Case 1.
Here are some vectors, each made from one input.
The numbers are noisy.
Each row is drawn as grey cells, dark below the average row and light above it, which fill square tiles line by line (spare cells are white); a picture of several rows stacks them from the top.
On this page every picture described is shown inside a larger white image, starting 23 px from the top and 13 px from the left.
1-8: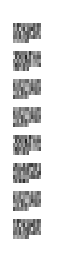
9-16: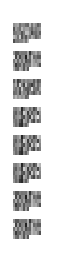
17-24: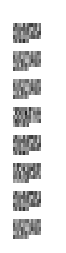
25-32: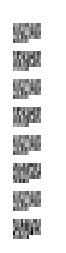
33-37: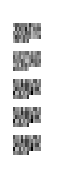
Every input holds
one of 6 labels.
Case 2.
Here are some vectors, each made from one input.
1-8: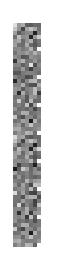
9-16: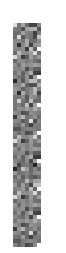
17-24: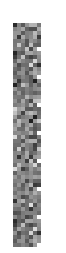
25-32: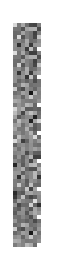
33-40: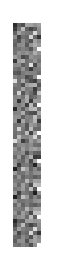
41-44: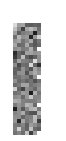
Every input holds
three true/false values.
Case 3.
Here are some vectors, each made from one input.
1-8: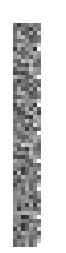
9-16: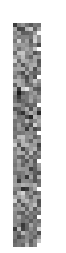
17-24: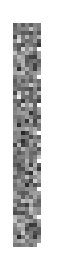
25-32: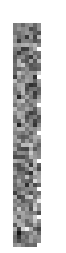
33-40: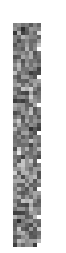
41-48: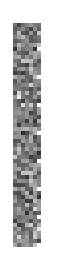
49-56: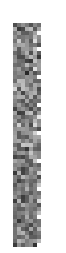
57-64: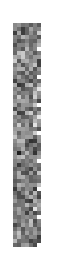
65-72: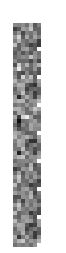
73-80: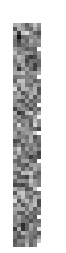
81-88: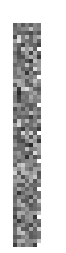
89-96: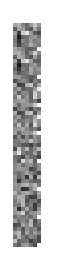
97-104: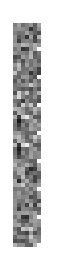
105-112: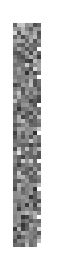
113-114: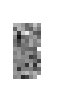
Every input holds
a point on an 11-point circle.
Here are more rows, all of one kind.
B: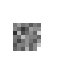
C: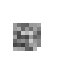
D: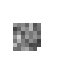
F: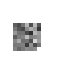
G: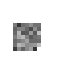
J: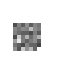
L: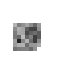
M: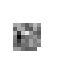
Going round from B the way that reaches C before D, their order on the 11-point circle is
B, G, L, C, M, D, J, F.
